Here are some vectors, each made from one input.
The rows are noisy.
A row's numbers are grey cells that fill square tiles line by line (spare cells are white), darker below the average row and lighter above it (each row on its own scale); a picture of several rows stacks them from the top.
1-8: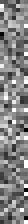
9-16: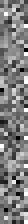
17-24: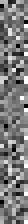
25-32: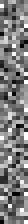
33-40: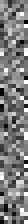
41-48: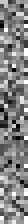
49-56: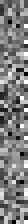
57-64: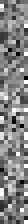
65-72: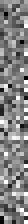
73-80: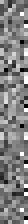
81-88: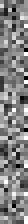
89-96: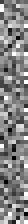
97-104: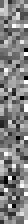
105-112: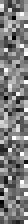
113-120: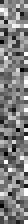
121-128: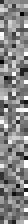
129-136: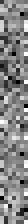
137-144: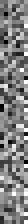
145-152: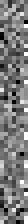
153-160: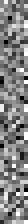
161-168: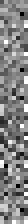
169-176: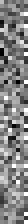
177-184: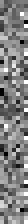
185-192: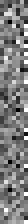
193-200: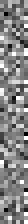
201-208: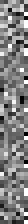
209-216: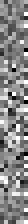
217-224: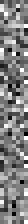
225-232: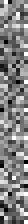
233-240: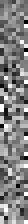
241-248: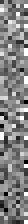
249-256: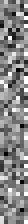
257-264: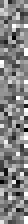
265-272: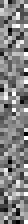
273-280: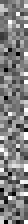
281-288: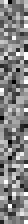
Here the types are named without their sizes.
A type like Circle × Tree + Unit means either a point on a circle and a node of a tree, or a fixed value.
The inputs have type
Bool × Bool × Bool × Bool + Line.
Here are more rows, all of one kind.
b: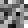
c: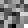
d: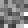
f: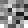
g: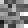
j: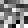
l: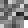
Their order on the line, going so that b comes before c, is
d, g, l, b, c, f, j.
